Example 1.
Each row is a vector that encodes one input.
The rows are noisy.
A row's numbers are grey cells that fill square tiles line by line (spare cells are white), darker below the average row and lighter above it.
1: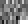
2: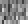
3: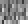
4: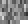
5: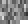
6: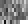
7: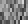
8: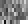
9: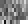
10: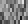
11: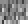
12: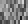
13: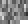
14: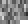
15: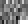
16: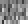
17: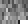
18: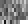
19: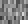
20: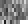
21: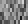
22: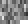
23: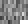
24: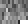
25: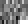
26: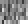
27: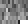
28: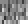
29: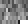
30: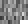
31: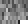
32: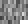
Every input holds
one of 7 labels.
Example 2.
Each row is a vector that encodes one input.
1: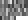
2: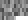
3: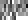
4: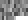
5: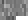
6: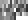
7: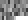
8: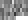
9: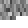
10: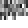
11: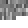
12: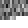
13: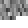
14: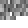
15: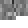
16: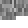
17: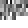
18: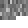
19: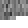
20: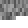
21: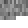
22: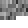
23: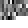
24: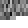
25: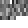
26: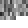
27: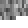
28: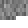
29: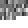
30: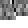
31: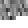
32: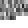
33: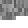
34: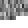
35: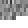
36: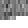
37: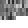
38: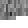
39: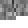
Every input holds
a node of an 8-node tree.
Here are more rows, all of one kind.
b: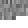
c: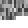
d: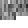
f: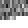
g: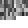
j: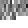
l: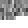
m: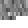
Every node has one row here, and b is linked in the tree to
c, j and m.
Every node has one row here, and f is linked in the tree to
c.
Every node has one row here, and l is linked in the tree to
c.
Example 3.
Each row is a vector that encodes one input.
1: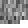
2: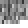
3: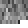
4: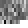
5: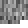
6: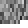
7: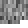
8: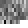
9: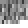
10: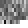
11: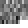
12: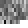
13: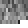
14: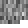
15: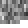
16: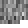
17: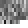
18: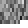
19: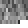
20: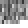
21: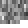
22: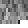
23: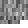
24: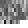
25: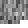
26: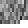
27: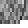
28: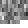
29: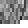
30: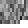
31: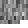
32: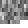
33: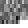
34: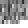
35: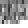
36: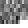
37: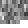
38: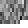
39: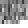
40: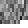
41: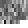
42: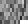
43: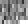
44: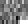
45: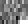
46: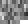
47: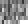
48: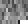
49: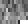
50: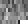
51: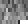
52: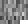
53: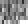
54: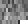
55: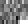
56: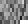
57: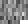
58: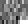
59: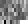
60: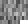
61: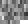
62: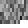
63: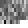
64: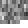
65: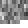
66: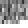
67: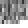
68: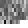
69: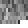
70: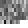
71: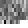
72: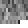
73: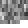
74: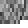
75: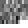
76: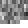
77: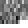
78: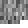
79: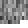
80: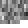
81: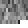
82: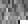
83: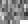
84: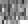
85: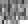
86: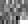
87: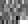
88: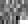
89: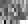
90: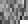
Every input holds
one of 7 labels.
